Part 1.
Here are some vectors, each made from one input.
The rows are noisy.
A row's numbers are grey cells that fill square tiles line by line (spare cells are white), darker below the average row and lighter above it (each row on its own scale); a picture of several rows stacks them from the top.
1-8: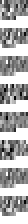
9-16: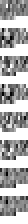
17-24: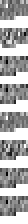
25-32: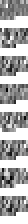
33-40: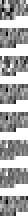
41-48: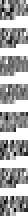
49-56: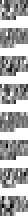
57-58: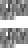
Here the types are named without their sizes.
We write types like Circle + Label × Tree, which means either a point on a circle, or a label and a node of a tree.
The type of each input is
Circle + Unit.
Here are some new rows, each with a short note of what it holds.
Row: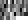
a fixed value
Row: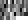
a fixed value
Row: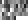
a point on a circle
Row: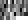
a fixed value
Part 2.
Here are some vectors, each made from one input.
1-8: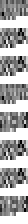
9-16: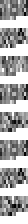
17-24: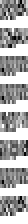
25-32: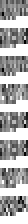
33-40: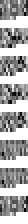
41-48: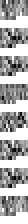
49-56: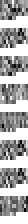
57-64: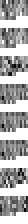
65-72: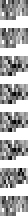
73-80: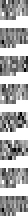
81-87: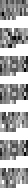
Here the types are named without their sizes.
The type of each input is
Label.
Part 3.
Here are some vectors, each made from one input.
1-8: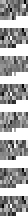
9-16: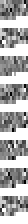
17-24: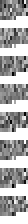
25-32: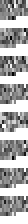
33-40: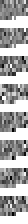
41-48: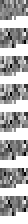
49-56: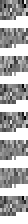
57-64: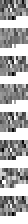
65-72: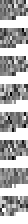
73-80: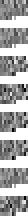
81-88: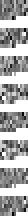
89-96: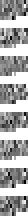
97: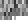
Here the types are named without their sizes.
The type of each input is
Circle + Unit.
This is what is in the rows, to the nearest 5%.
About 90% of them hold a point on a circle. The rest hold a fixed value.
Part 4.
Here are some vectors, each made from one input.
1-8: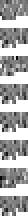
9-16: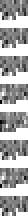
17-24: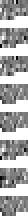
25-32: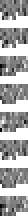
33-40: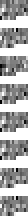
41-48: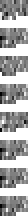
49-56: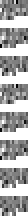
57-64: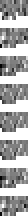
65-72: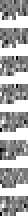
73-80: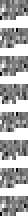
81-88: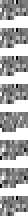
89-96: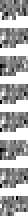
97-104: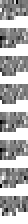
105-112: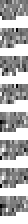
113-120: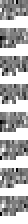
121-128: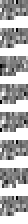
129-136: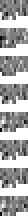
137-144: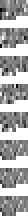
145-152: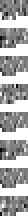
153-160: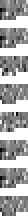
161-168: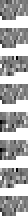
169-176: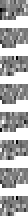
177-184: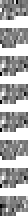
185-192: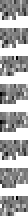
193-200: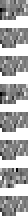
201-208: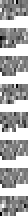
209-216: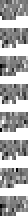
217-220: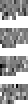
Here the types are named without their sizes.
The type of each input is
Label.
